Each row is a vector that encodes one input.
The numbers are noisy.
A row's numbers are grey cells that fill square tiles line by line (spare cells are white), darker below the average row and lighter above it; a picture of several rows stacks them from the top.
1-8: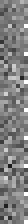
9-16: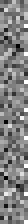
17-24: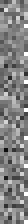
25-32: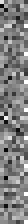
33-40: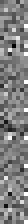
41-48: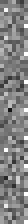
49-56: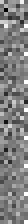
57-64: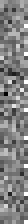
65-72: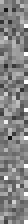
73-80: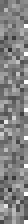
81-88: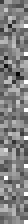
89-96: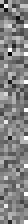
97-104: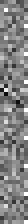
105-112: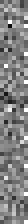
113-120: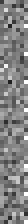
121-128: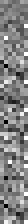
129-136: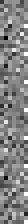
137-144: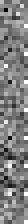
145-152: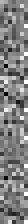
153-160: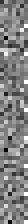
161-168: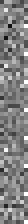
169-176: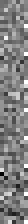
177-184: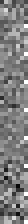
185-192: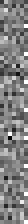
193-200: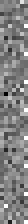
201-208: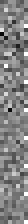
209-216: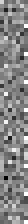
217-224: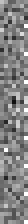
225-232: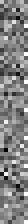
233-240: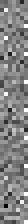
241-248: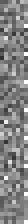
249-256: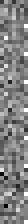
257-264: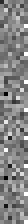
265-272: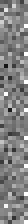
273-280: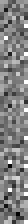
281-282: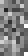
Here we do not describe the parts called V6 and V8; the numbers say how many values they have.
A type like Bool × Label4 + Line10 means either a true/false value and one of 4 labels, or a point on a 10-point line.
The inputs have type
(Bool × Bool × Bool × Bool × Bool + V6) × Line7 + V8.
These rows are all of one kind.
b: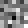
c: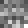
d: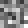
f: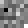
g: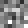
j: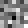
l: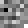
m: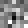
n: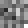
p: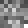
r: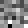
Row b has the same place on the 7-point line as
d, g, j and m.
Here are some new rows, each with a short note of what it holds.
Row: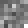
a point on a 7-point line and five true/false values
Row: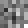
a point on a 7-point line and a value of V6
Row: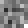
a point on a 7-point line and five true/false values
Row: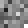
a point on a 7-point line and a value of V6
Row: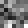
a value of V8
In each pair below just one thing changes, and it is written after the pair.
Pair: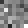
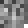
the place on the 7-point line
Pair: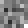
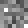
the place on the 7-point line
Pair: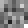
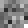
one of the five true/false values
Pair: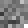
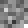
the place on the 7-point line
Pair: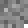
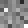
the place on the 7-point line
